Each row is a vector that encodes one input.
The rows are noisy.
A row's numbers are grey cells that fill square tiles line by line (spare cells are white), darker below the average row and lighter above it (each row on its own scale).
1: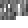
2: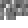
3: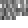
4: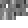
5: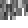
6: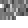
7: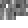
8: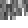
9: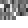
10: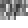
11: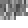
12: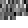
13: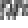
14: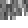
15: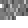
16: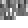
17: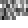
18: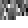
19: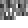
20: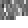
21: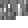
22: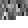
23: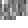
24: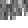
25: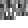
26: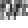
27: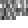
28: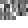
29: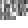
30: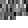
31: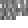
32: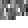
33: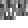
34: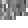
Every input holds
a node of an 8-node tree.
